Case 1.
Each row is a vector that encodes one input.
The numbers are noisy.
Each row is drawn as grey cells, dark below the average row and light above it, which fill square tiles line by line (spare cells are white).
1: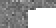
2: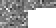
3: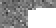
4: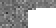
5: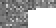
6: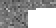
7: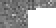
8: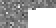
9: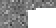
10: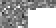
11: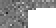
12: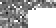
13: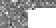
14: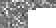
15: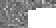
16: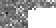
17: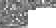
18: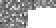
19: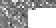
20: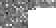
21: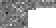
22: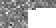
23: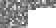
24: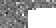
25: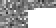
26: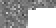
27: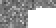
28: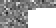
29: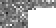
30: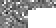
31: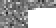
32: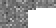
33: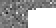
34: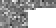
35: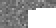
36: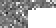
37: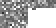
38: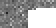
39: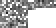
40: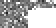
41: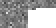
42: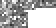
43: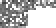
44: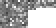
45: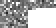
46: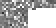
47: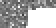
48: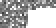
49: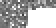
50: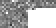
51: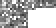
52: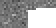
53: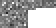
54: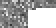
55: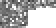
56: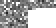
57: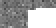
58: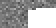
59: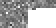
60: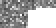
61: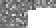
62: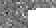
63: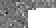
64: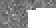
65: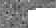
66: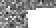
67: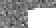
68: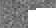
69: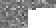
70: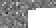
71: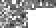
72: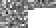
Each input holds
either a point on an 8-point circle and a true/false value, or a fixed value.
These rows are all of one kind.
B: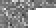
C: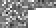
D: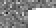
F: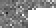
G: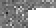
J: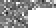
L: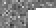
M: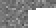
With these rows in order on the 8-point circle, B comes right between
D and G.
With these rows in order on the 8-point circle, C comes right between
J and L.
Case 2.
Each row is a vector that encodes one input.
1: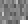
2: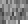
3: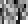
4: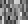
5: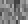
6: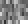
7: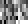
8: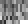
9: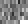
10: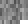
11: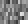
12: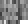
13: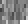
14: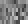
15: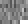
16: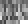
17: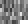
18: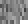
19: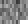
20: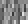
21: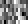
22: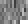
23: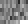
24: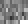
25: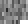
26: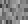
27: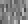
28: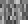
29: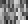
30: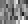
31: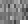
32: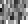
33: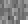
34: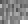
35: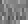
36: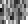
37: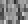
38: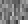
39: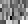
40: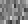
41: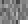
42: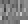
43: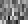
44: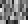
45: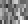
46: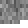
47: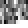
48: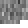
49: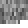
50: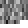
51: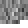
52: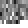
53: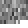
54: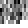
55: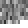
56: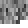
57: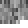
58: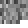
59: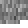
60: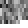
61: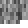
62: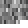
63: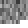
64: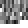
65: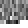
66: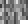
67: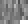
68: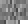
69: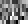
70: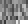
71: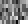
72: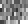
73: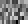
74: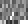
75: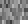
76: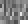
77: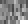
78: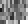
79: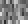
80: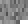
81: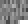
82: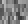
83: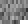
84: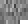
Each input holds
one of 8 labels and a node of an 11-node tree.
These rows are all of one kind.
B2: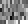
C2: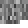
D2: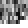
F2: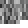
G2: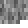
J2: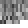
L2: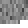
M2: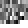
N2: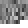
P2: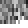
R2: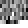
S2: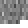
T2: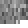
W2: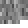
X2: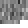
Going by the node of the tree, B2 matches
L2, P2, R2 and T2.
